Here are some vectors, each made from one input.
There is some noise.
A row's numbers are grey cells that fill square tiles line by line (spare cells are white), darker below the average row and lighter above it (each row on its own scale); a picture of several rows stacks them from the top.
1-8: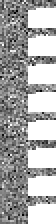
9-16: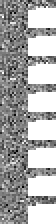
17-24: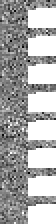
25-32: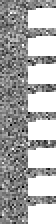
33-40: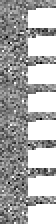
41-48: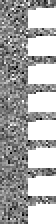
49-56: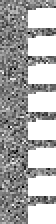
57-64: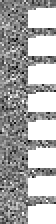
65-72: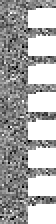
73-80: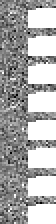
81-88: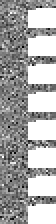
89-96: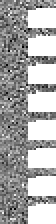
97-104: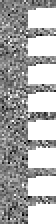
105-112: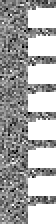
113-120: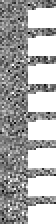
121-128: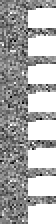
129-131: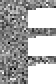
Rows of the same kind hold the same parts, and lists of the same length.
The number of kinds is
2.
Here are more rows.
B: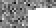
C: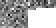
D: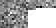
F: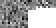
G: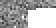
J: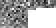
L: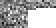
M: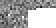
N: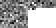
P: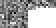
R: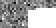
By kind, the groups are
B, C, F, J, N, P, R
D, G, L, M

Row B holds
a point on an 11-point circle.
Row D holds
one of 6 labels.
